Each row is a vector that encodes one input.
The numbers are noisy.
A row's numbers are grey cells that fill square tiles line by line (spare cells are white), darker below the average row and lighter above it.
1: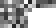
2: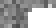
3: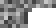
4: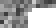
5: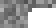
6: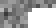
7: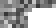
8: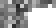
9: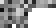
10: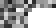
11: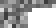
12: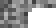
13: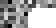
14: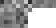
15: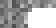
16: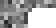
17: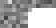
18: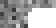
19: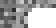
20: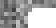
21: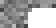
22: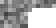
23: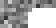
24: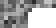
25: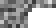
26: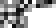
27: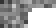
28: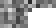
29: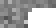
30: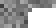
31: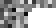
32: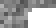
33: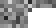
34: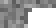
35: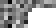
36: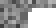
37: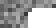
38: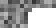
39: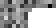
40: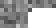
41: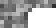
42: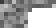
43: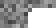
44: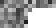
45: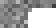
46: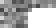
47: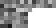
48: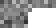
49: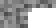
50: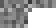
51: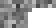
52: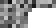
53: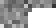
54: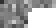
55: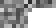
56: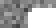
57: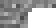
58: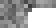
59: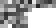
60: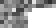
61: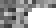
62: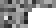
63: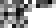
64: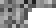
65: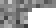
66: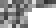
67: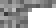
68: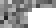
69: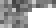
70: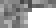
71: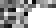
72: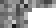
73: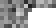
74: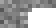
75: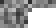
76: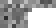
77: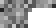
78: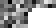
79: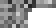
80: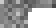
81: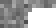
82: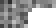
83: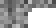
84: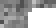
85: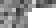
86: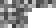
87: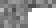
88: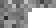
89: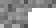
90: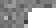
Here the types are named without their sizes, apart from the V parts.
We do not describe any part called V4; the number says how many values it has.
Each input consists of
a point on a line, together with either a point on a line, or a value of V4.
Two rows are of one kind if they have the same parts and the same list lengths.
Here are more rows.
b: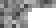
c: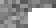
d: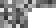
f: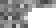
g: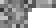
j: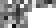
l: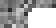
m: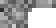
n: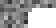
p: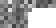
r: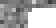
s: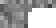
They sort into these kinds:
b, d, f, j, n, p
c, g, l, m, r, s

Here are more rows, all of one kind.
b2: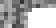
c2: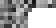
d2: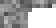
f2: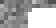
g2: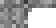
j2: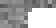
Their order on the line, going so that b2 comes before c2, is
b2, g2, c2, j2, d2, f2.
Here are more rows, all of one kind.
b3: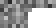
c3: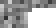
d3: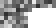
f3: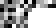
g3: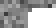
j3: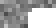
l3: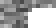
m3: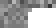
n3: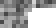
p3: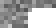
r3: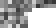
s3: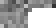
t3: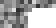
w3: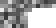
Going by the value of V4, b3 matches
d3, f3, j3 and l3.
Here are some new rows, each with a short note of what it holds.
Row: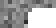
a point on each of two lines
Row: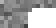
a point on a line and a value of V4
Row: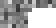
a point on each of two lines
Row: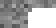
a point on each of two lines
